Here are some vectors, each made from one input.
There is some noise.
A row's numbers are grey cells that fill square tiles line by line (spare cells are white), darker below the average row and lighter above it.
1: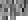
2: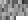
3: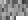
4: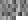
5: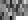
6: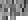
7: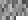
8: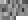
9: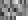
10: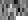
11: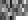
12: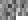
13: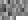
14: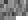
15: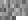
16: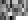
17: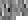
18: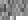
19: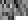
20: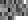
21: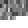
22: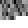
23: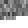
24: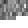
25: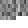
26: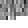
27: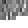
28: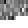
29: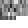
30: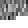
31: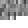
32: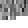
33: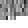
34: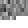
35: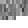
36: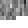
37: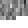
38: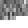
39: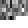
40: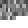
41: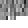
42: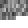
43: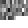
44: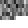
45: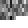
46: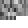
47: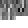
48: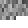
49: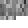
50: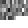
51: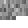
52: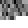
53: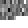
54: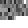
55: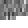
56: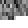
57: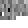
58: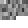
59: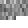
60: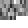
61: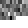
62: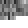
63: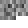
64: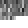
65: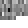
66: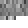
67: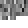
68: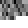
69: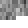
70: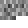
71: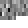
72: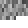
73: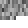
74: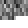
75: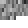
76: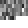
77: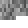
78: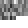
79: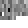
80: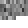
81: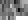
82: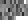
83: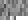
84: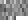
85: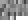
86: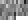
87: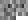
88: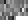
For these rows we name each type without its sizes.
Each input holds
a node of a tree, together with either a point on a line, or a node of a tree.
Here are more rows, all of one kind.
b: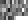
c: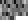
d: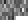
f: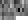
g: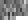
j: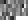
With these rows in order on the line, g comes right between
c and d.
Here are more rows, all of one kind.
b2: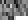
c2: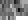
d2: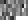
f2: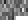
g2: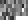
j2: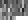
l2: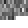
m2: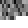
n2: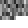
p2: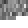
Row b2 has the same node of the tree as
f2 and l2.
